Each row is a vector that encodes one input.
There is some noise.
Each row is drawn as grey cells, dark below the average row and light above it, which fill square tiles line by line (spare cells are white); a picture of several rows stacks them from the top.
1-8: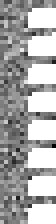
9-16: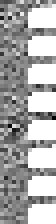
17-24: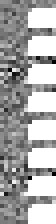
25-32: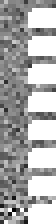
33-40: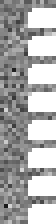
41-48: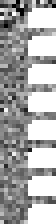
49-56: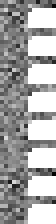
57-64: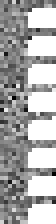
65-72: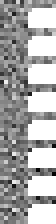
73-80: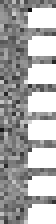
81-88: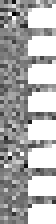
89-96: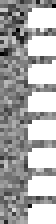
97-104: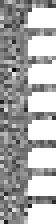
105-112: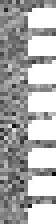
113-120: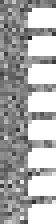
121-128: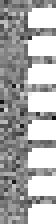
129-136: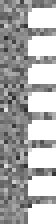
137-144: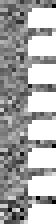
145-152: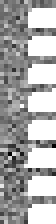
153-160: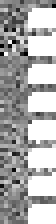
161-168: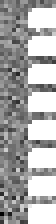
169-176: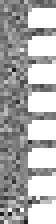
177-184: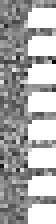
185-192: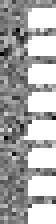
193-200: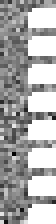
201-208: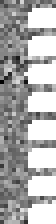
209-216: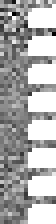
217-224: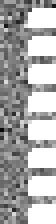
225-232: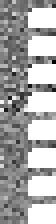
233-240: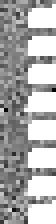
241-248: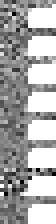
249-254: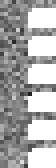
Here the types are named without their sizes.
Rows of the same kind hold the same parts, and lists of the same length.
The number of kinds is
3.
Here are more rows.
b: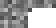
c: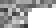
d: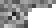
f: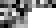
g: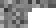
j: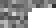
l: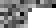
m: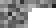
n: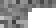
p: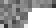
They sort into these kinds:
b, j, l, m
c, d, g, n, p
f

